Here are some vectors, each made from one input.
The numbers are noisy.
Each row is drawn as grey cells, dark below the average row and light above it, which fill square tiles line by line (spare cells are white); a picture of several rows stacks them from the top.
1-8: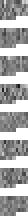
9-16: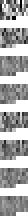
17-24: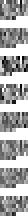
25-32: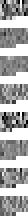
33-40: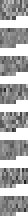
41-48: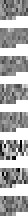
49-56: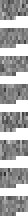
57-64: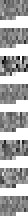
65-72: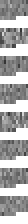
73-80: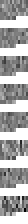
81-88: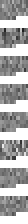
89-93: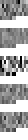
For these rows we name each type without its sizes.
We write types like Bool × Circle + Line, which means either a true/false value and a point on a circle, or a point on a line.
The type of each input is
List(Line).
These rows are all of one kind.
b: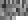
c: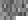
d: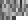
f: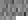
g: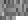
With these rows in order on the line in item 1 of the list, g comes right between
d and f.
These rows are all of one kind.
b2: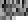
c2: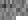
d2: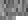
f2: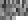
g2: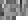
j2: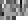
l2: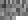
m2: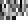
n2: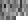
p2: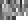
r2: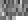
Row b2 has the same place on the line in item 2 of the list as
c2, g2, j2 and n2.
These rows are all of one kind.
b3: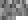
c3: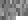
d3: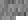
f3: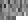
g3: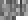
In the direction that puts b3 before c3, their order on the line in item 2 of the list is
b3, g3, d3, f3, c3.
